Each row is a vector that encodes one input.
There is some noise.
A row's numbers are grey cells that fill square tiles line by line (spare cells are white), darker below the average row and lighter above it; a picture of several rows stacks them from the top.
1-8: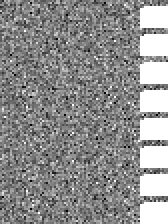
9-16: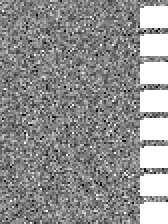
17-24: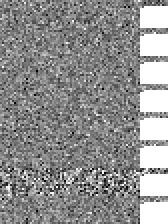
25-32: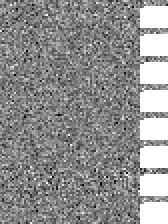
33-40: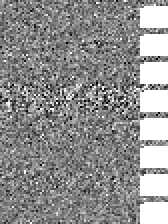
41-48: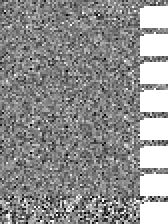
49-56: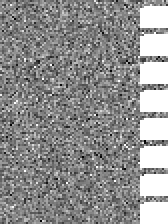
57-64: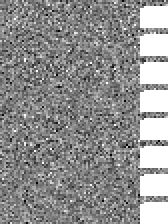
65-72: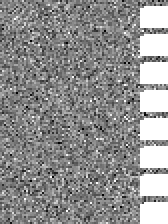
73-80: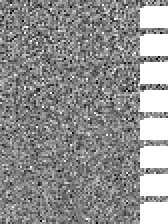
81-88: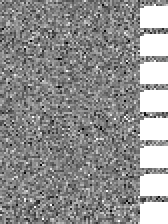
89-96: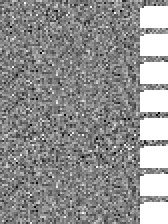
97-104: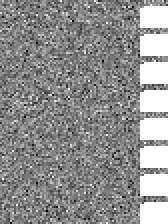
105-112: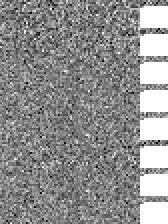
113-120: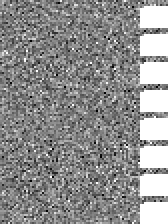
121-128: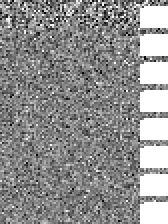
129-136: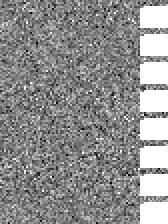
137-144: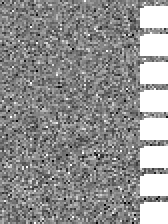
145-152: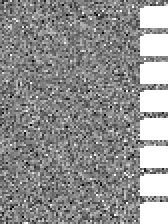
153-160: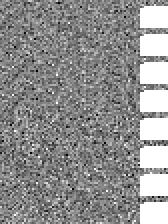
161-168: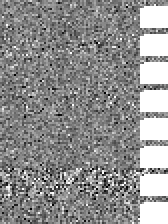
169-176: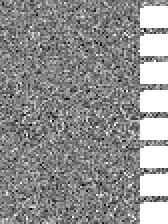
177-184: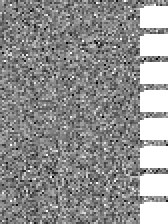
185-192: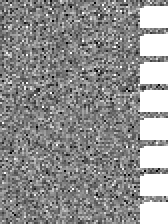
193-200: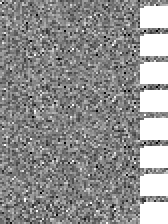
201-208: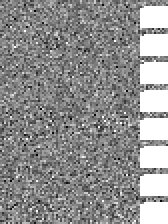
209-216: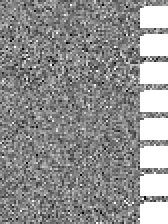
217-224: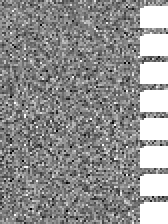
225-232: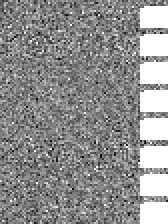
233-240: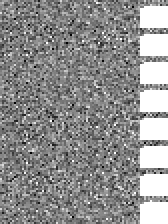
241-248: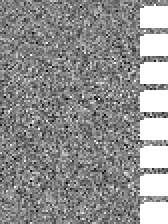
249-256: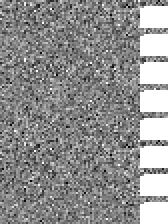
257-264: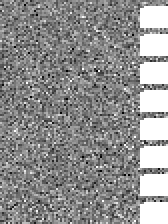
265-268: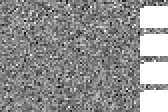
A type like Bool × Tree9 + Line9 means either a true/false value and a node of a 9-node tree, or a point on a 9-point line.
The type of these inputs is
List2(Circle8 + Circle9).
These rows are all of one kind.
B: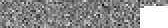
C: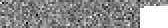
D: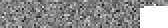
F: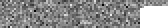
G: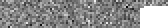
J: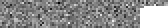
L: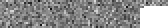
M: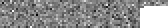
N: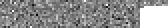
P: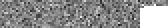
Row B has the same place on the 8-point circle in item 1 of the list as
D and P.
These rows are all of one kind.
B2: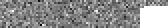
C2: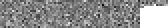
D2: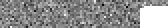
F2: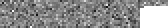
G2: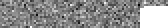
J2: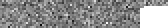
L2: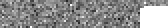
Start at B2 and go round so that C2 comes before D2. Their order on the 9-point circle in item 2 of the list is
B2, C2, F2, D2, J2, L2, G2.
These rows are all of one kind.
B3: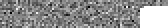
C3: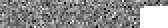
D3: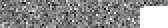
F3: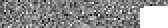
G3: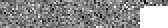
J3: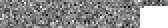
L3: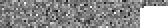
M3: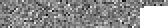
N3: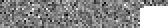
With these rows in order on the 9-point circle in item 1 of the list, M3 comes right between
B3 and L3.
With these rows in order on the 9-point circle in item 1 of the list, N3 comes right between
D3 and G3.
